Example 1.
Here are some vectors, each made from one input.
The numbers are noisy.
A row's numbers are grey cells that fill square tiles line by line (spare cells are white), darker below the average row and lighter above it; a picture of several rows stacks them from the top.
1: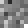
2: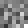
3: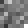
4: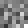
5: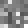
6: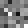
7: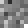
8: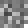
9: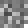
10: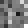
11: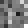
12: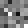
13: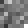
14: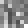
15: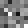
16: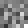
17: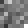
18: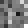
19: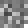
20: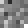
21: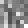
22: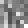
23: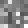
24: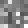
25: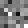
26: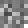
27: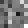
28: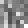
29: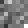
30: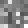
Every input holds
three true/false values.
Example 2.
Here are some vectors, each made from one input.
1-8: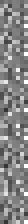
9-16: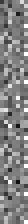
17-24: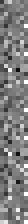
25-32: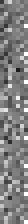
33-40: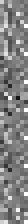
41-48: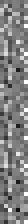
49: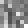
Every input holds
three true/false values.
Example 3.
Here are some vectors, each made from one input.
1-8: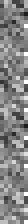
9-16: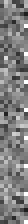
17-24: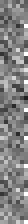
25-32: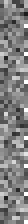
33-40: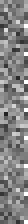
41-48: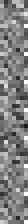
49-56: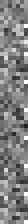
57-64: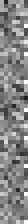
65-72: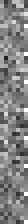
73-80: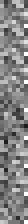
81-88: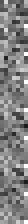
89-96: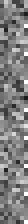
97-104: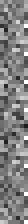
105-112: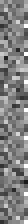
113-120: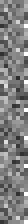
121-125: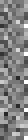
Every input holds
three true/false values.
